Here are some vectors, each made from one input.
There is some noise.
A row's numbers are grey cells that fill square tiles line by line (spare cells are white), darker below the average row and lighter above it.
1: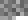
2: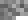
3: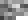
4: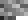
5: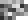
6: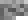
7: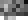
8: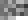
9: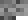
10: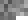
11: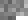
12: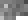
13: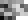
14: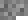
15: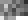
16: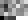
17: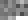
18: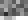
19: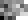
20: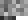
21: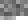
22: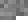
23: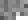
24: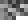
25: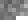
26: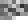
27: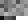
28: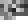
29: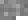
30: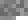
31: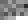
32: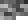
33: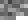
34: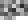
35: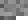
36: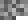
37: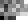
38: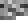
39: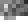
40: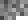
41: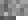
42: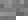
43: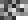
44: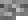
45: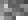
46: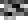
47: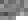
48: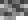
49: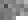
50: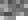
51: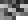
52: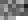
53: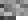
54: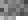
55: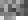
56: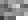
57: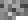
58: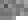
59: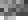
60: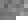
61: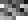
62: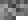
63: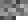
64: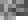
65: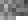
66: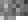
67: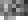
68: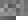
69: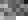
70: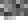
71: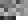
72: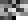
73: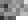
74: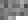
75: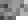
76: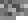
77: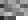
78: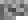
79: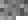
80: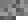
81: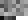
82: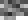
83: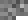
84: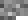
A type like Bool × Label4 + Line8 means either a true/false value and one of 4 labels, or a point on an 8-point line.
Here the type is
(Bool × Bool × Bool + Label5) × Label5.
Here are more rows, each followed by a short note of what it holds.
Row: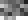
one of 5 labels and three true/false values
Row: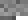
one of 5 labels and three true/false values
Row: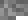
two labels (each one of 5)
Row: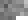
one of 5 labels and three true/false values
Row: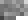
one of 5 labels and three true/false values
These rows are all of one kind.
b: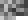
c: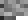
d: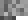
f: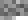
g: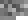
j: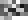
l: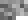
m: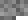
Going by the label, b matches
c and m.
